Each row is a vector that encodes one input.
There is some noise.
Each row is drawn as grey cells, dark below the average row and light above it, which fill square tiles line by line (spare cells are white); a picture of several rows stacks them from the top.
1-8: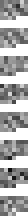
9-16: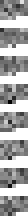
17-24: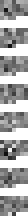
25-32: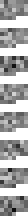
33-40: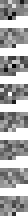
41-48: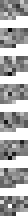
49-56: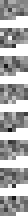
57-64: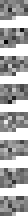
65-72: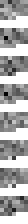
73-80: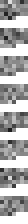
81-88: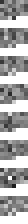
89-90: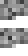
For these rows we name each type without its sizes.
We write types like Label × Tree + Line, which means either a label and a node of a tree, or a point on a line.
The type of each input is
(Bool × Bool × Bool × Bool + Unit) × Line.
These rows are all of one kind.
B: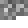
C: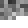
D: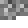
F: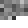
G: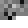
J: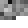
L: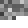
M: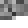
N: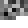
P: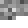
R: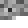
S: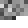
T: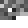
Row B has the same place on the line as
D, J, P and S.
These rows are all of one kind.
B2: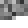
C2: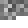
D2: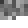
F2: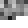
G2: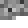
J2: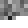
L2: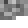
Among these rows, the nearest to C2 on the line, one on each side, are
G2 and L2.
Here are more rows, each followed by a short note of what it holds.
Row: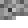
a point on a line and four true/false values
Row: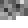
a point on a line
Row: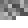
a point on a line
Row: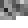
a point on a line
